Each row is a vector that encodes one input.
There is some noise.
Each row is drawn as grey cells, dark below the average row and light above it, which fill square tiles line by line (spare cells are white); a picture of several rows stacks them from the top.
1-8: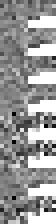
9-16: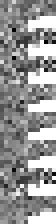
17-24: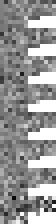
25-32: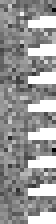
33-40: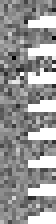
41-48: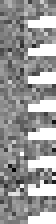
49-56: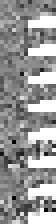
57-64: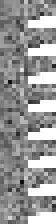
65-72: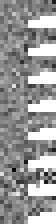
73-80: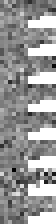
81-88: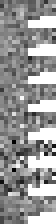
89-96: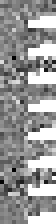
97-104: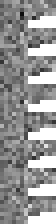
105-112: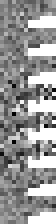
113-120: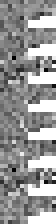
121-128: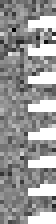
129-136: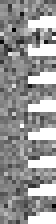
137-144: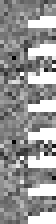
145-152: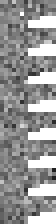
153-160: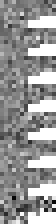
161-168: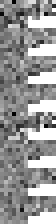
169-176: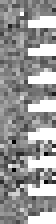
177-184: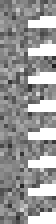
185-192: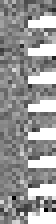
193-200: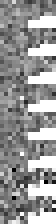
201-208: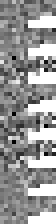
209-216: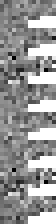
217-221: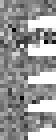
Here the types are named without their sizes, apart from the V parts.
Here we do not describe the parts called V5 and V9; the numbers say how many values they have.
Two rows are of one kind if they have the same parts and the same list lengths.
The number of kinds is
3.
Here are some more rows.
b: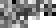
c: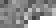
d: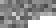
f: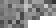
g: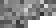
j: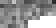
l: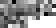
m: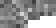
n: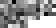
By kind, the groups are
b, l, n
c, d, f, j
g, m

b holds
a point on a line.
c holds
a point on a circle, a point on a line, a true/false value and a value of V5.
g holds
a point on a line, a value of V5 and a value of V9.
